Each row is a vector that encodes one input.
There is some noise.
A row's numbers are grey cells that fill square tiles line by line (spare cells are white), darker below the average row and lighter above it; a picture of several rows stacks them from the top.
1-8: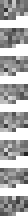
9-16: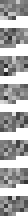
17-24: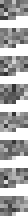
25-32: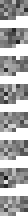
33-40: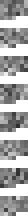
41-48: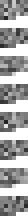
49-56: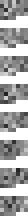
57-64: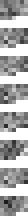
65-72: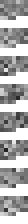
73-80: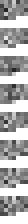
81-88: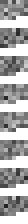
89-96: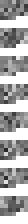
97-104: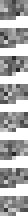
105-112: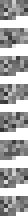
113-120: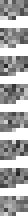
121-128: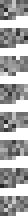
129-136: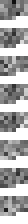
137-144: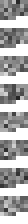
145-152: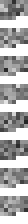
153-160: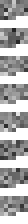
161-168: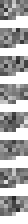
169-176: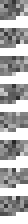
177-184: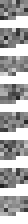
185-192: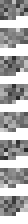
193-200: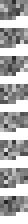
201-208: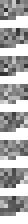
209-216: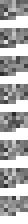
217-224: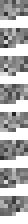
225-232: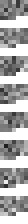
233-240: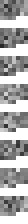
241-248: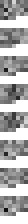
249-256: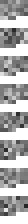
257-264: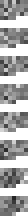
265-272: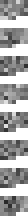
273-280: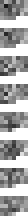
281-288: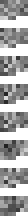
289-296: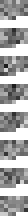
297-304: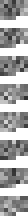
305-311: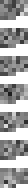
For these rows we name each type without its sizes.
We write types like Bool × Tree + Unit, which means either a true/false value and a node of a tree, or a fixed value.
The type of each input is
Bool × Bool × Bool + Label + Line.
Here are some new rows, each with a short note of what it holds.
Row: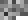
a label
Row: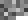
a point on a line
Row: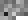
a label
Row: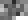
three true/false values
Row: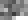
three true/false values
